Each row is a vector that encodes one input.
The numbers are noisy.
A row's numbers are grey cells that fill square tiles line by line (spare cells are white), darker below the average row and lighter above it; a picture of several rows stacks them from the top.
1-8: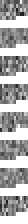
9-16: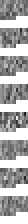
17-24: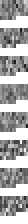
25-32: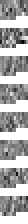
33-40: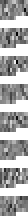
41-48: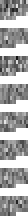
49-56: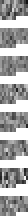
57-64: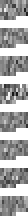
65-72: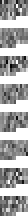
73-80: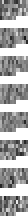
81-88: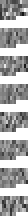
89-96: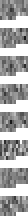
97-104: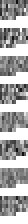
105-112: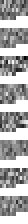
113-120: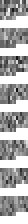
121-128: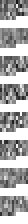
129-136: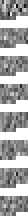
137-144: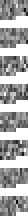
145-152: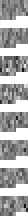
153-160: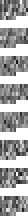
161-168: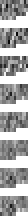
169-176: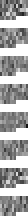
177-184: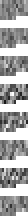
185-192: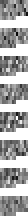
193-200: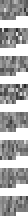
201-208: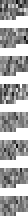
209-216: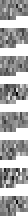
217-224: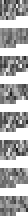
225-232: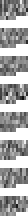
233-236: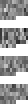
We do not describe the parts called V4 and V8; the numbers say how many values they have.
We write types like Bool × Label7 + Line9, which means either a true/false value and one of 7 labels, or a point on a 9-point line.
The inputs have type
(Bool × V8 + Tree14) × V4 + Tree10.
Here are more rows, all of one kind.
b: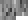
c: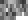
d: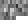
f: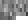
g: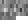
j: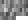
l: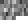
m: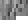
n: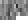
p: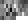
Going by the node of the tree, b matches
d, j and p.
